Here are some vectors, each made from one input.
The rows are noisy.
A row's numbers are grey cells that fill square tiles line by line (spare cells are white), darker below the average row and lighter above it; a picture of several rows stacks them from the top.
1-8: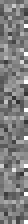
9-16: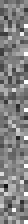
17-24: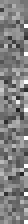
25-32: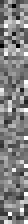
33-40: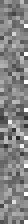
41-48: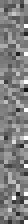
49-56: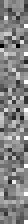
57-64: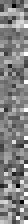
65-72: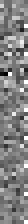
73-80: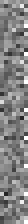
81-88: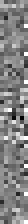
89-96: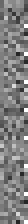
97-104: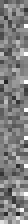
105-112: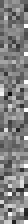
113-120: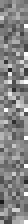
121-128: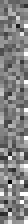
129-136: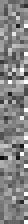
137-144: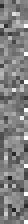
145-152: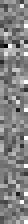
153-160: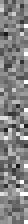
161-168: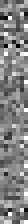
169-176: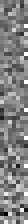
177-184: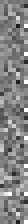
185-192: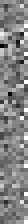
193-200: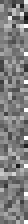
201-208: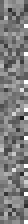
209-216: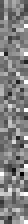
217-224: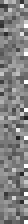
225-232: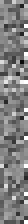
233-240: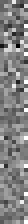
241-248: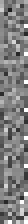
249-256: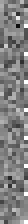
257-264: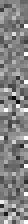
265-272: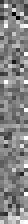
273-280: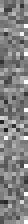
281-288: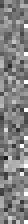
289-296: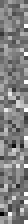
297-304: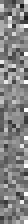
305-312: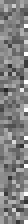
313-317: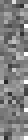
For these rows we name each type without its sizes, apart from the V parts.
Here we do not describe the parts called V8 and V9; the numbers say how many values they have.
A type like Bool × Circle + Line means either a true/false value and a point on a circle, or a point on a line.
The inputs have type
((Circle + Unit) × Line + V8) × V9.
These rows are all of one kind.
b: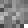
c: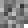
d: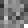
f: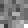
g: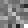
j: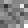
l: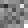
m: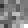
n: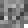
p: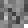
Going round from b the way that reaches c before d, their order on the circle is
b, c, m, n, d, f, j, g, p, l.
